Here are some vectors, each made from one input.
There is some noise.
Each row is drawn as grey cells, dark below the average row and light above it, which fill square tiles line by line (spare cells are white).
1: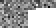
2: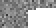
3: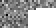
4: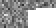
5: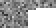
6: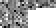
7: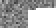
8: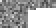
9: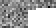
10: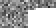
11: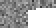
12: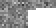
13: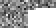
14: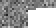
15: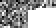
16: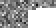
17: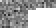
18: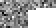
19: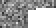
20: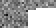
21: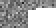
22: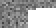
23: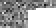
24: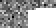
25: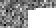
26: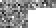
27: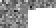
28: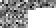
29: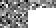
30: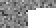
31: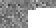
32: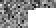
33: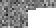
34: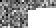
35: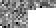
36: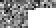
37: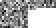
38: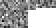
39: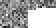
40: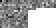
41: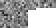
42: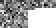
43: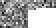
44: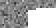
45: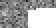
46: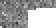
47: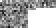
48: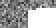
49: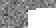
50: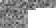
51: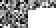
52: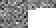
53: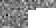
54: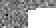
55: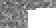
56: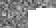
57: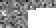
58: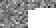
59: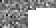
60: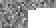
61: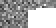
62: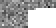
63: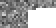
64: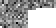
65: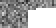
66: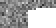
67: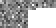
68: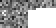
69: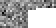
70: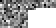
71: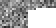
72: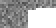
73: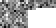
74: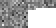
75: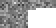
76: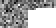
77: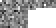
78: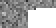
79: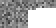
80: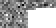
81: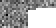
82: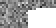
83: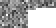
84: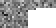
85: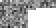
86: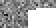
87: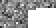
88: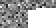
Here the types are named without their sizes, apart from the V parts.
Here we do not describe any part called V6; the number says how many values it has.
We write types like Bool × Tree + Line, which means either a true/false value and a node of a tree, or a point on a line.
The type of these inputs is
(Circle + V6) × Line.
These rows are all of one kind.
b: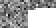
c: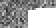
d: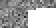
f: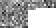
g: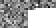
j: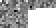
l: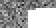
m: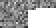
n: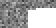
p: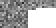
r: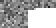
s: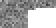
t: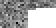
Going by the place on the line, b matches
f, g, m and r.
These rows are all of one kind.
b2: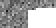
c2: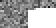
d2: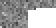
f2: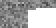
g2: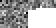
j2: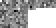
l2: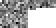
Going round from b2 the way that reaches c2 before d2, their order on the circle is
b2, j2, c2, f2, g2, d2, l2.
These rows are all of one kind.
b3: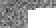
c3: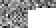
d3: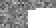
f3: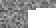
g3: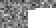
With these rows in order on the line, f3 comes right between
b3 and d3.
